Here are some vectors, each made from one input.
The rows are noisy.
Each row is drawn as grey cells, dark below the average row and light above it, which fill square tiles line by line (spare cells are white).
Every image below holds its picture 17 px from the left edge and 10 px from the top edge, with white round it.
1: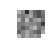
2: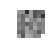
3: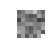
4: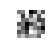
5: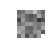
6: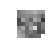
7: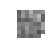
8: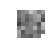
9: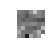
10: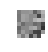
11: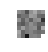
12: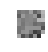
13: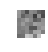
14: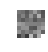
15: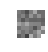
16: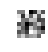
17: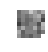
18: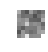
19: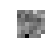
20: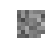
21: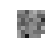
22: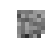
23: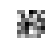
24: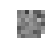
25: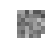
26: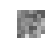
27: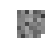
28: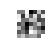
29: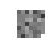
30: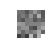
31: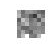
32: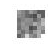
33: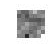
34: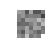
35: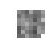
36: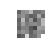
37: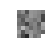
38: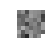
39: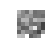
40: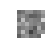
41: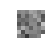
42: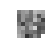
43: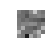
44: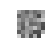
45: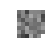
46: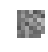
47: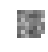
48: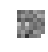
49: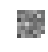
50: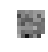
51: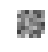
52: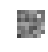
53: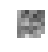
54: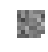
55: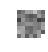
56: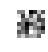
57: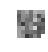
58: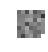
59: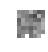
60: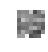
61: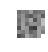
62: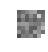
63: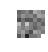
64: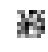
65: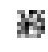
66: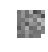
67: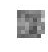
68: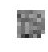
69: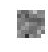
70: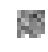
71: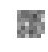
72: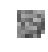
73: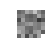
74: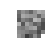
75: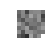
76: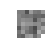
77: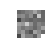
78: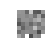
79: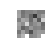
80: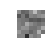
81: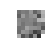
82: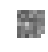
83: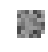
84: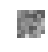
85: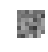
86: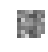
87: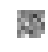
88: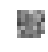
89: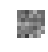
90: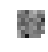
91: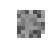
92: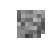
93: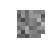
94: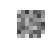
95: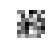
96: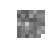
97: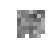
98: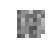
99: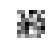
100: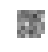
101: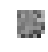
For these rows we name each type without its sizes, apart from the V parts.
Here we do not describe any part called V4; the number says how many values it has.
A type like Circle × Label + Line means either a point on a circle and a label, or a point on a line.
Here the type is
Bool × Circle × V4 + Unit.
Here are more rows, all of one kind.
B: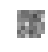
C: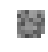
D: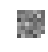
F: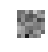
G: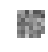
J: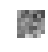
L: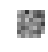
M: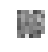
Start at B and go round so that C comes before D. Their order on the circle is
B, C, L, J, G, M, D, F.
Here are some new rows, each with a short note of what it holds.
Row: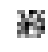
a fixed value
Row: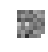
a point on a circle, a true/false value and a value of V4
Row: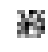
a fixed value
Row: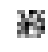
a fixed value
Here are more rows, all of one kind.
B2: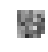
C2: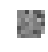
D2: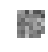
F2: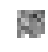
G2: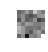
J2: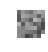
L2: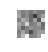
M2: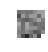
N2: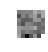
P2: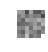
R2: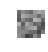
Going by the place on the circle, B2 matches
G2, J2, L2 and R2.
